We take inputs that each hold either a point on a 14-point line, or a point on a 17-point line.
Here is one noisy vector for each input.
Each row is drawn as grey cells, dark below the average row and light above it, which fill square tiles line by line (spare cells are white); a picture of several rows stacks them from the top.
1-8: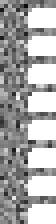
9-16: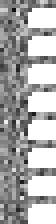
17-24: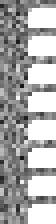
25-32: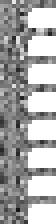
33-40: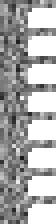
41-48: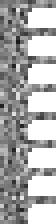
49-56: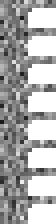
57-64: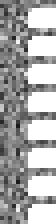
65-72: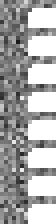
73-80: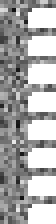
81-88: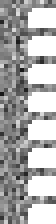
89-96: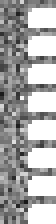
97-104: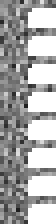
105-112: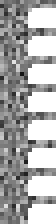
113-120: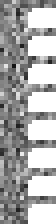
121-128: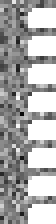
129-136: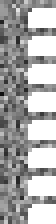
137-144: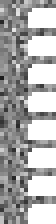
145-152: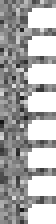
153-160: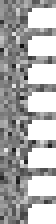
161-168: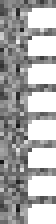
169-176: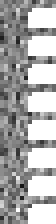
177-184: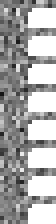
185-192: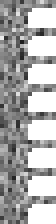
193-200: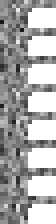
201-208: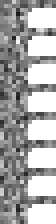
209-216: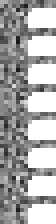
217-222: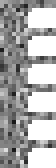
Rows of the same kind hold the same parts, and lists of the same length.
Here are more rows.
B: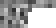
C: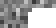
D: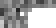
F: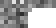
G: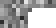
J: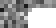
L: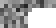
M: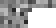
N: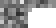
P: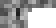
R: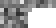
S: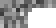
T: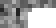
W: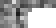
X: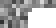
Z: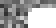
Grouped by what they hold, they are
B, C, G, M, X
D, F, J, L, N, P, R, S, T, W, Z

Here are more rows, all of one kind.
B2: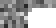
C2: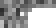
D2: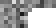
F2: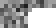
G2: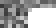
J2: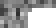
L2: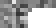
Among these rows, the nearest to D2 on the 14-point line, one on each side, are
G2 and L2.
